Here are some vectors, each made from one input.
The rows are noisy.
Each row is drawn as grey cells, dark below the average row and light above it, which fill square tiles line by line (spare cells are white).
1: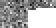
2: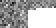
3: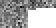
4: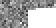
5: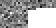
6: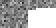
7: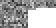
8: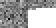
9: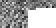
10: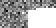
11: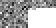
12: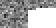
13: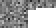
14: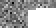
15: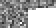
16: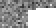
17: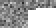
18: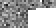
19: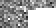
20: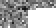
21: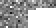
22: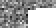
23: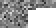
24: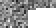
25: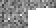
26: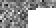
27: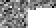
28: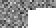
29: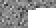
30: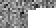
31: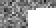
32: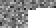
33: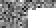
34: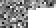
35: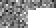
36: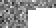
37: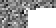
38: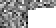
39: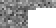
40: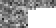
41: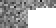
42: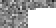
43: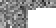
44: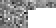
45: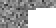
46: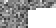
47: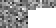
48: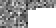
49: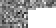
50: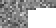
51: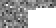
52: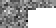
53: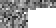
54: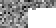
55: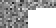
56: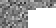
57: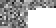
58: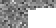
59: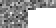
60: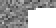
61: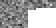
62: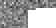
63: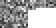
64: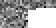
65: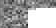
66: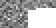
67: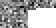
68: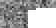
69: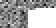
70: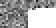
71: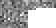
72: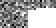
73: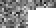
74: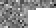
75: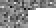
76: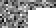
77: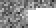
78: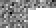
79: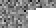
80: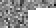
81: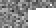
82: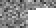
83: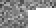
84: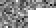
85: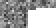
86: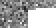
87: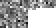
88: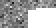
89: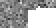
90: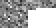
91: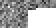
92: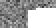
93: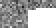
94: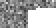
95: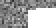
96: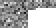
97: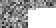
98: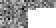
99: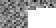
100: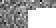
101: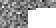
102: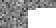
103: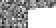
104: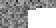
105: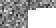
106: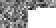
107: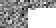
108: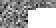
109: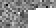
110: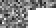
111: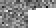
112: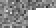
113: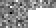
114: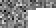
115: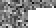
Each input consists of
two labels (each one of 5), together with either one of 5 labels, or a point on a 5-point line.
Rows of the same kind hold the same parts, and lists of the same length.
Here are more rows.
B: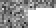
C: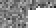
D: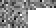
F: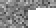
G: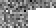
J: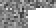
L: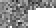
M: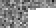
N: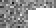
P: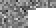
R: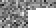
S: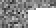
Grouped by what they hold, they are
B, D, N, R, S
C, F, G, J, L, M, P

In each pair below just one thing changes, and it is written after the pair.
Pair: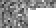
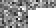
the place on the 5-point line
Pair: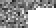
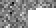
the place on the 5-point line
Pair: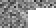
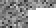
one of the two labels
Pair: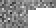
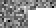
one of the two labels
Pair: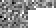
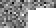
the place on the 5-point line
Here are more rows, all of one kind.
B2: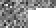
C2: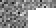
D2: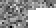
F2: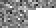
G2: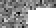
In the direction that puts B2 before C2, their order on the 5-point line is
B2, F2, C2, D2, G2.
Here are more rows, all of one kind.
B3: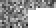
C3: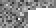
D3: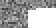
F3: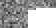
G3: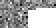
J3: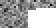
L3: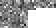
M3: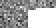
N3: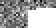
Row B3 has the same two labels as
D3, F3 and N3.
